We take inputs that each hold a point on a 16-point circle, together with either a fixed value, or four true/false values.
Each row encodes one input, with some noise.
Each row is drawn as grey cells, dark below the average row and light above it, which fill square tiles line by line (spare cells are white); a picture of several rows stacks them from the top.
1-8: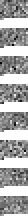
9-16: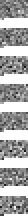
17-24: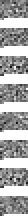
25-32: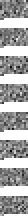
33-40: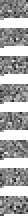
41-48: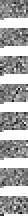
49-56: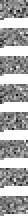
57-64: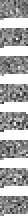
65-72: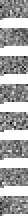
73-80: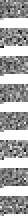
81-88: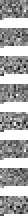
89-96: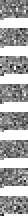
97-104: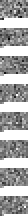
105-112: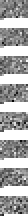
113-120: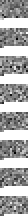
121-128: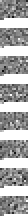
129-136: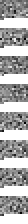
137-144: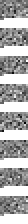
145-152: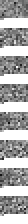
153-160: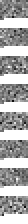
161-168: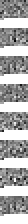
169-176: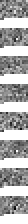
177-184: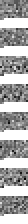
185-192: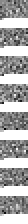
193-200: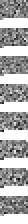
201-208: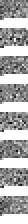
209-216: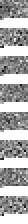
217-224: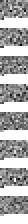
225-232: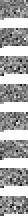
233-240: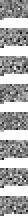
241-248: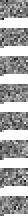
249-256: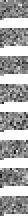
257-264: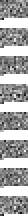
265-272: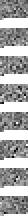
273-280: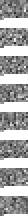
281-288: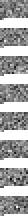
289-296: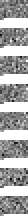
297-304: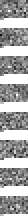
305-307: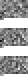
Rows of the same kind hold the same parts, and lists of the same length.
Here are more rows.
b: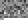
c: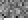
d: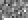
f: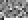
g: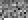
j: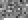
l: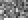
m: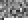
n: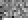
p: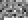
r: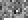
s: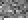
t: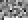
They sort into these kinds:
b, c, d, g, j, l, n, r, s
f, m, p, t

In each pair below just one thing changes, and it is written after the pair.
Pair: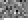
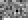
one of the four true/false values
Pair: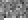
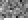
the place on the 16-point circle
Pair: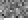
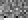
the place on the 16-point circle
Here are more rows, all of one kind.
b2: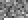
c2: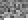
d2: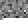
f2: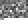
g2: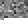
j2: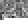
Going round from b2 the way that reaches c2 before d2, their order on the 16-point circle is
b2, c2, d2, g2, f2, j2.
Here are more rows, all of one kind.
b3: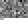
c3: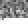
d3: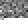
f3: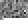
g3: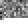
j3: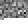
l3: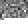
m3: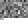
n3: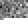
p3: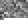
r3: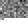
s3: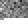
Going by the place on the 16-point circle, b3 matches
g3, r3 and s3.
